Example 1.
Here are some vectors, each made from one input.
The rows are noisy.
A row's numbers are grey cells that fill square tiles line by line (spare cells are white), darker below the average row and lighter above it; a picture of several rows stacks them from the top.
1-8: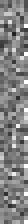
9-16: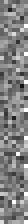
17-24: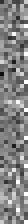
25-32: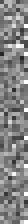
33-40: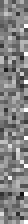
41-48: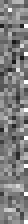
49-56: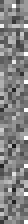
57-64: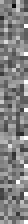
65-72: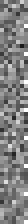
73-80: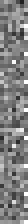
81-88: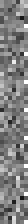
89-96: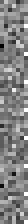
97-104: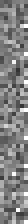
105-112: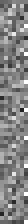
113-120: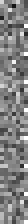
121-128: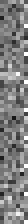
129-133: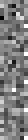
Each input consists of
a point on a 7-point line, together with either one of 10 labels, or a point on a 7-point line.
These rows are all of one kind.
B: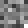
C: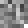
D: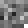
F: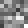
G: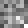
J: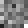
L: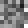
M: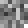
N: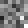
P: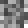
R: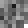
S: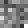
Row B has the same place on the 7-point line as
G, J and S.
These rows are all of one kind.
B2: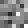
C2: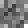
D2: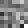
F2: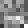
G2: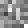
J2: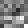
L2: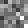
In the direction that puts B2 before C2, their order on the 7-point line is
L2, B2, C2, D2, G2, F2, J2.
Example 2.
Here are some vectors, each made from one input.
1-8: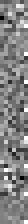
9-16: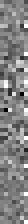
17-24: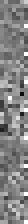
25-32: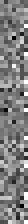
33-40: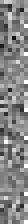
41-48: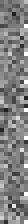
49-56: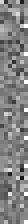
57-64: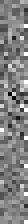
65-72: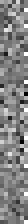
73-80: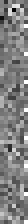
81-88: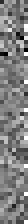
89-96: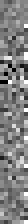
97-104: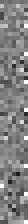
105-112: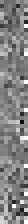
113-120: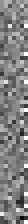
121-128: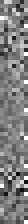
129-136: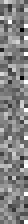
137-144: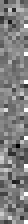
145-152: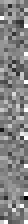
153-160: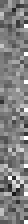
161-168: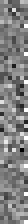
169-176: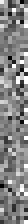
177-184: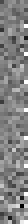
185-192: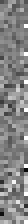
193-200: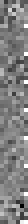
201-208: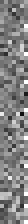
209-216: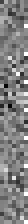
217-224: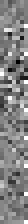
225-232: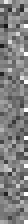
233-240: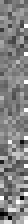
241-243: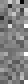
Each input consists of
either a fixed value, or two labels (each one of 6), or four true/false values.
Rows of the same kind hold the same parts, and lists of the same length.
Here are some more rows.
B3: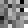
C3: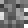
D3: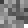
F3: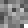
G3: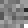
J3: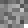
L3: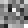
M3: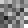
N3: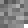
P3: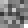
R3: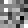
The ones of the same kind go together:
B3, L3, M3, R3
C3, D3, F3, G3, J3, N3
P3

